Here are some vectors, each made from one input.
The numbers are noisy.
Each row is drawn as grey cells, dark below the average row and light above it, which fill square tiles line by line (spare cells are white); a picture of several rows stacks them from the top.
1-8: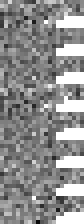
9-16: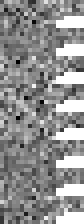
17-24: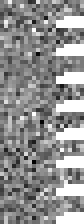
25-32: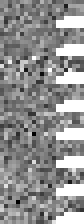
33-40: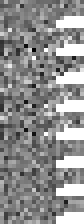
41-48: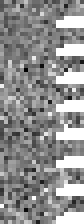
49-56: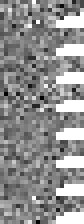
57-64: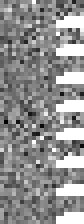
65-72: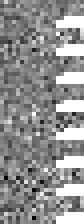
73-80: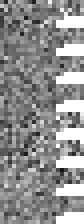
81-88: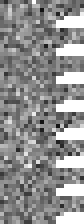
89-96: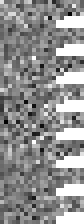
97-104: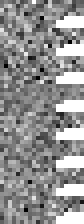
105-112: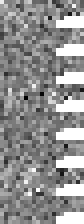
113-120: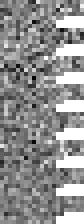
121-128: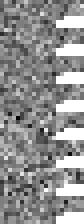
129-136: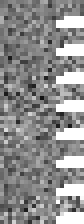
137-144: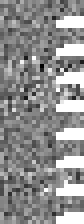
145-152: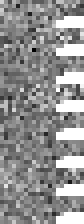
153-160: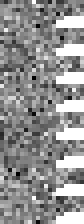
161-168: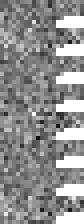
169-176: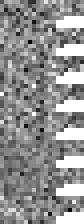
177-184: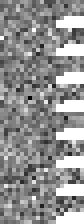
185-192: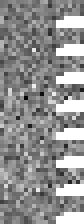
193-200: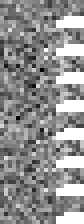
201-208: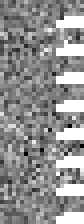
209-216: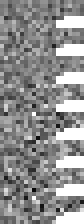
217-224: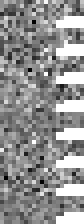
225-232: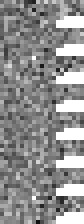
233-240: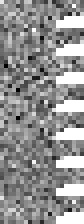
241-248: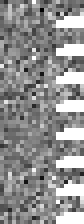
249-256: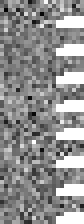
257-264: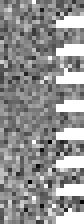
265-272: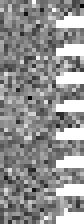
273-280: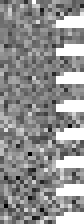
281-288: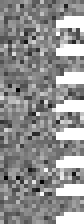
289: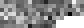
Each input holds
either a point on a 10-point circle, or a node of a 7-node tree, or three true/false values.
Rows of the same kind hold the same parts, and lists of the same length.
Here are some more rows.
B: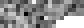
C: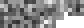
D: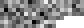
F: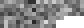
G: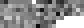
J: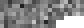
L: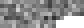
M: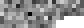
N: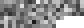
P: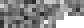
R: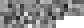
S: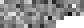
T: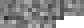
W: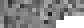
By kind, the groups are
B, G, M, S
C, D, F, N, P
J, L, R, T, W

